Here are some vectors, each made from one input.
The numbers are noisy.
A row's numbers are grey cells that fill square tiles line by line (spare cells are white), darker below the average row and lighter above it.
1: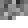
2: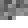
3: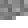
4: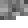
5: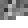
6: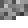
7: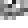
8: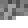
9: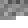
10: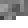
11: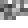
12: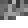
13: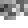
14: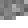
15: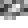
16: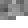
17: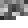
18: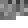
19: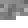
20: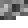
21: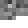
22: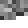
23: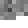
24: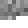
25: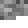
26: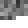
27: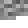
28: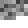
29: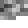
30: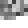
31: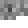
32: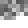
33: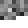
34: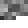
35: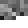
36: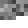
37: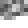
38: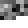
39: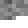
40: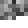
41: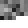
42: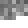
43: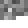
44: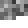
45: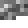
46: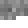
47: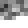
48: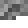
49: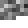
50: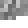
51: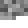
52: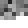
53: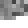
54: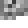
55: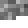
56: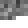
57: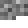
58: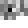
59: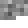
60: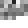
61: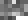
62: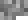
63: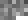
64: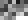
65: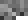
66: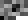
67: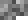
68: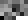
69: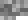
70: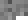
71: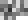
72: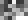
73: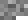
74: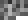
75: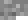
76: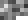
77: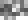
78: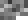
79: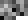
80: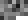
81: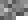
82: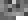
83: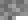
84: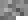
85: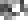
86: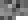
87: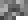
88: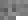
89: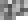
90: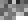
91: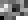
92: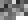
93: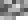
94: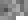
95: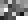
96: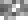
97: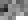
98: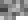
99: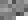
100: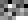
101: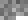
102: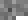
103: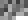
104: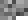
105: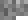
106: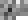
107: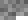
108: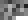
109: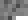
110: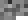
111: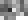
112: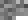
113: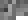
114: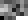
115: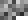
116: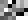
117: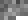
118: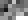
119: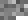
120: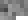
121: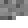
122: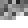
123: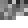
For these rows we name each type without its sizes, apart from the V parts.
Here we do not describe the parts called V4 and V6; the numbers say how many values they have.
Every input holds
a value of V4, together with either a point on a line and a true/false value, or a value of V6.
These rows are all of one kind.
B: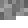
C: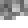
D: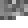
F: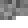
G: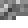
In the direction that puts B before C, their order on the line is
B, G, F, D, C.
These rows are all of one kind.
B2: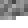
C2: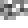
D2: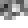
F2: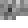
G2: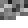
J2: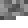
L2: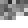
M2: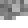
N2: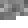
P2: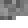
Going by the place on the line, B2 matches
D2, G2 and L2.
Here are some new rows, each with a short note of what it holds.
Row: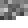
a point on a line, a true/false value and a value of V4
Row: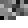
a point on a line, a true/false value and a value of V4
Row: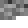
a point on a line, a true/false value and a value of V4
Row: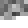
a point on a line, a true/false value and a value of V4
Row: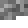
a point on a line, a true/false value and a value of V4
